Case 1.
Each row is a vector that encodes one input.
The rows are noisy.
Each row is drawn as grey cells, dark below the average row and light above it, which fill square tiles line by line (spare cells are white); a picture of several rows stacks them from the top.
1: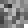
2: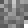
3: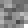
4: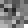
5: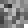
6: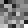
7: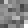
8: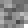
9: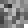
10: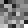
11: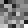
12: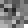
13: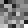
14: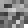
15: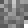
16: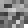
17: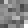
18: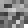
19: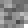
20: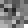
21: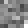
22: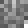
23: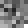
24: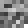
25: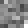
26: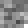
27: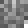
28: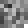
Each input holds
a point on a 7-point line.
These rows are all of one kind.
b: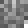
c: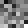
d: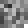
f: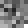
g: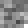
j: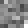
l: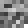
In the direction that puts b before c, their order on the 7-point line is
l, d, b, j, g, f, c.
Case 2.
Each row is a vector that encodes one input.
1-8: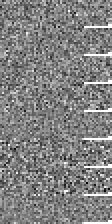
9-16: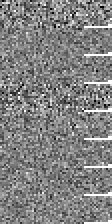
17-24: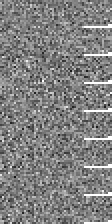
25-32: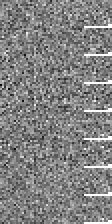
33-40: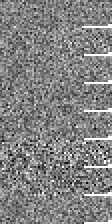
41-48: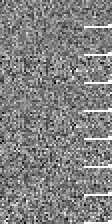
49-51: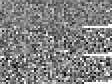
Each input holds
a point on a 6-point line.
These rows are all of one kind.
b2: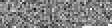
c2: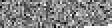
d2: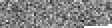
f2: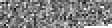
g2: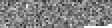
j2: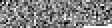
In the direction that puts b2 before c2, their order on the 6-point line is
j2, g2, b2, f2, d2, c2.
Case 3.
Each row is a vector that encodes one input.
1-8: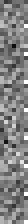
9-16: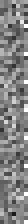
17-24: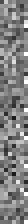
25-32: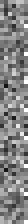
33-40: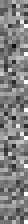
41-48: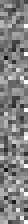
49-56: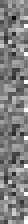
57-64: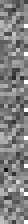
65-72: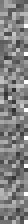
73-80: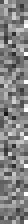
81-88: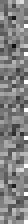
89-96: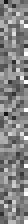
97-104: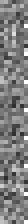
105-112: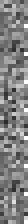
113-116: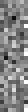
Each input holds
a point on a 16-point circle.
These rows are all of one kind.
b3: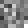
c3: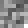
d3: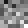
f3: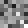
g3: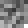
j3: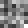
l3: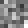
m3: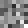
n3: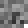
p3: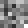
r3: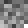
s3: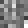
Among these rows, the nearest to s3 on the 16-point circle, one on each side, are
b3 and l3.
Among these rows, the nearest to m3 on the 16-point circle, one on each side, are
f3 and j3.
